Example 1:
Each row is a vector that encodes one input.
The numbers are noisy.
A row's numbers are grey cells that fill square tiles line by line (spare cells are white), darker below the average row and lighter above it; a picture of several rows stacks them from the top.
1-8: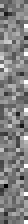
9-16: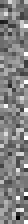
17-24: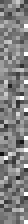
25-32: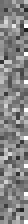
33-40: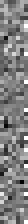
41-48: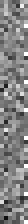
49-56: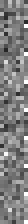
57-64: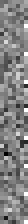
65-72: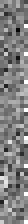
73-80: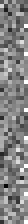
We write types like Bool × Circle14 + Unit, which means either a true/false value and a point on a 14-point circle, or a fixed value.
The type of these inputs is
Label10 + Line6.
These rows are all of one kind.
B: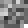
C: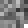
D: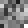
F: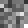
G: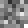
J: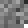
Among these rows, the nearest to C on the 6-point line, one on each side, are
B and J.
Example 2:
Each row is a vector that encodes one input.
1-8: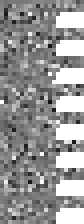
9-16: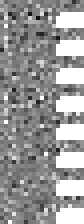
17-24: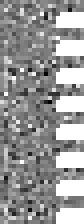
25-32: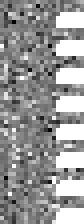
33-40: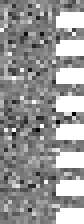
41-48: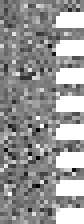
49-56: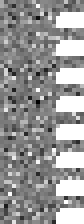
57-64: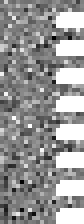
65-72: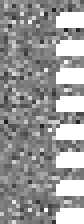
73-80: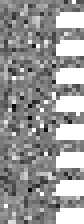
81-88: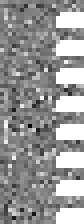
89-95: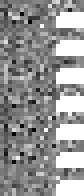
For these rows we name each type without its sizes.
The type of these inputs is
Bool × Bool × Bool × Line.
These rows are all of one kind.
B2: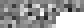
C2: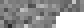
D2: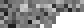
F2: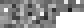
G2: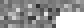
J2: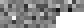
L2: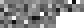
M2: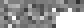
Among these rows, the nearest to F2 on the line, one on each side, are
C2 and G2.
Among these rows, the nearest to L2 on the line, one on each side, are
D2 and J2.
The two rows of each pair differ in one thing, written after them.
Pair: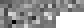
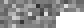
the place on the line
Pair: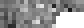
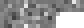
the place on the line
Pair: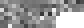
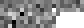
the place on the line
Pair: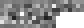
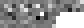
the place on the line
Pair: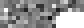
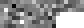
one of the three true/false values
